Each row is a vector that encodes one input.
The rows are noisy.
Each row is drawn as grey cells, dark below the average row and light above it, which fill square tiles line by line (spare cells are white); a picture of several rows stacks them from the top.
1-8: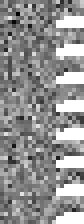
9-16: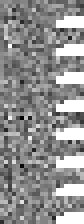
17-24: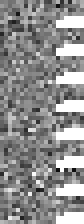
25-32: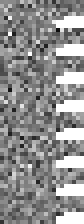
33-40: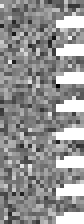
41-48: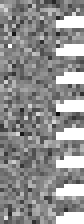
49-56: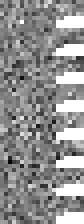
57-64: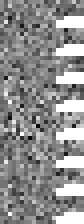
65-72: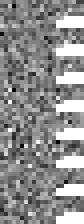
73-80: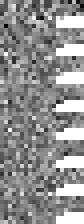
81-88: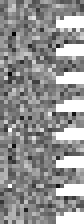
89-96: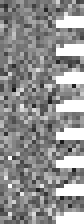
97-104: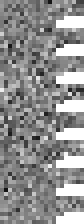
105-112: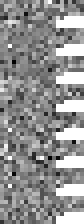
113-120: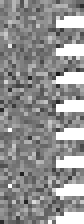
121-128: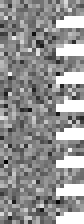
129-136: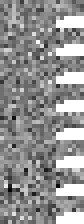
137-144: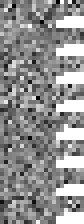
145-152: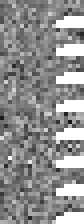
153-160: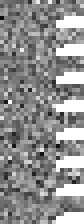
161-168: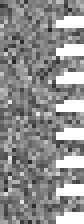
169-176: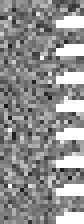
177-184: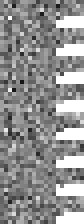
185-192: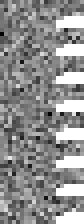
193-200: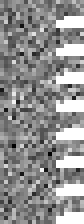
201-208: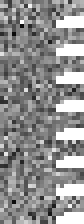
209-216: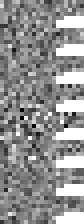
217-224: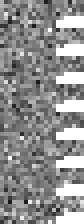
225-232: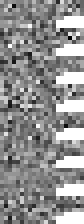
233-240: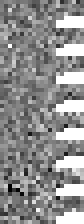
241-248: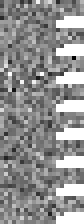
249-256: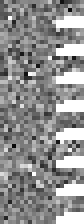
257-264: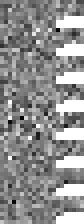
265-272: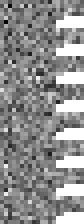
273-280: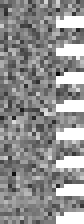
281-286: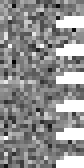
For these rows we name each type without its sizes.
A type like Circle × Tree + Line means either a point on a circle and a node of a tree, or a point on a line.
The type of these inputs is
(Circle × (Line × Line + Unit) + Unit) × Label.
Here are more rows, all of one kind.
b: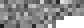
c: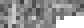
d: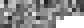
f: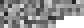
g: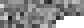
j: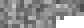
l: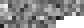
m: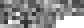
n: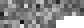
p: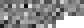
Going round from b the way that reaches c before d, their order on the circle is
b, c, p, n, d, j, f, l, g, m.
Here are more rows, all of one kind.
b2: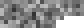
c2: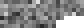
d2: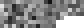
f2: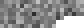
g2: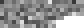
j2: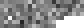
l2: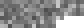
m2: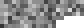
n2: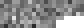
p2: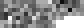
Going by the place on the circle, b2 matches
f2, j2 and p2.
